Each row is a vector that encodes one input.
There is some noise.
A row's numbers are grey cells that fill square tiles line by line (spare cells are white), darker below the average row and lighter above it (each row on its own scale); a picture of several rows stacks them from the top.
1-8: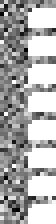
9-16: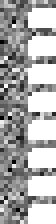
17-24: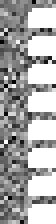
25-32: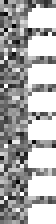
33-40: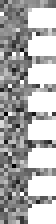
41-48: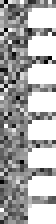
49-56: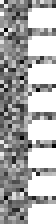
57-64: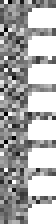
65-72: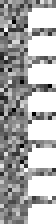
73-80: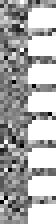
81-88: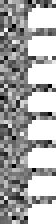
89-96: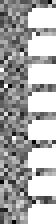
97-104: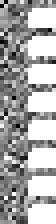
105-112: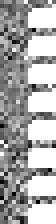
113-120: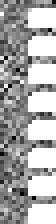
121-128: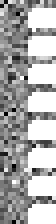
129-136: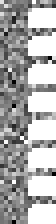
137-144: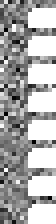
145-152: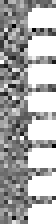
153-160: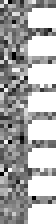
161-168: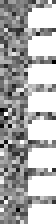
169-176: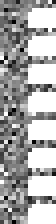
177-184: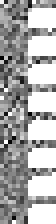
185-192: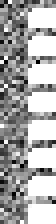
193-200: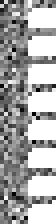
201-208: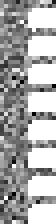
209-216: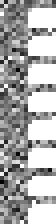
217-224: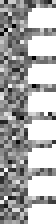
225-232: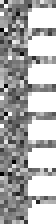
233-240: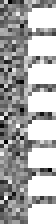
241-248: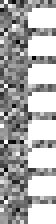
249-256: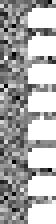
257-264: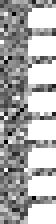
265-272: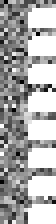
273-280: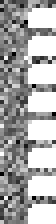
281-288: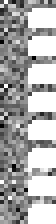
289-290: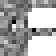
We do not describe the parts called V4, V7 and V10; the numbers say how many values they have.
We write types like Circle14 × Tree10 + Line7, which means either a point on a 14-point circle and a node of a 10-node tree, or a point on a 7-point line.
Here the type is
Bool × V4 + (Label5 + Label6 × V7) × V10.
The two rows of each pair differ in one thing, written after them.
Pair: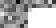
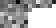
the value of V10
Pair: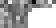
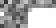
the value of V10
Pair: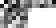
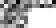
the label
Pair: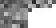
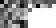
the label
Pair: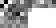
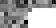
the value of V7
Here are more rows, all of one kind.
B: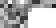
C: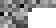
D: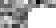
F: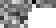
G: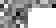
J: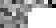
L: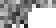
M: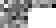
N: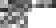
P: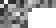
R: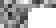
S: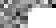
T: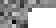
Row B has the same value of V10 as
D and R.
